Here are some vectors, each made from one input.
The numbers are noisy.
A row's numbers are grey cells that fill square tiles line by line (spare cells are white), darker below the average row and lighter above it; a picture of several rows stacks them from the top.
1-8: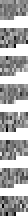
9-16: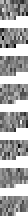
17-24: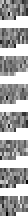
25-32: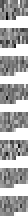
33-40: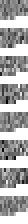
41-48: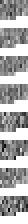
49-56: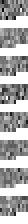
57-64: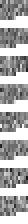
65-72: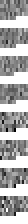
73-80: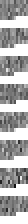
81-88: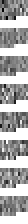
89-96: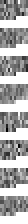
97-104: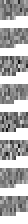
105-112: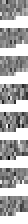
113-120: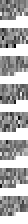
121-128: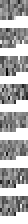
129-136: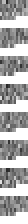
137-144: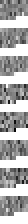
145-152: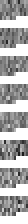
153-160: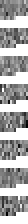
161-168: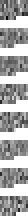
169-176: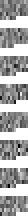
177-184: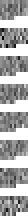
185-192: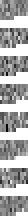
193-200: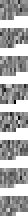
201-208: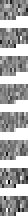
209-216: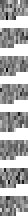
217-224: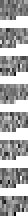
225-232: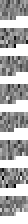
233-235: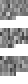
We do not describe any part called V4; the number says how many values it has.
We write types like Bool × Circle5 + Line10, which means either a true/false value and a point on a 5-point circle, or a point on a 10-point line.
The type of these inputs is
(Bool × Bool × Bool × Bool + Unit) × Label5 + List2(V4) × Tree8.
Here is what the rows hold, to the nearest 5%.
About 60% of them hold one of 5 labels, together with either a fixed value, or four true/false values. The rest hold a node of an 8-node tree, together with a list of up to two values of V4.
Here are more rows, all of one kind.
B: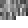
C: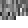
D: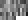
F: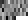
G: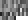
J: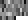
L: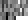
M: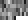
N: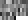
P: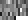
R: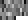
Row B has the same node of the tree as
D, F and M.
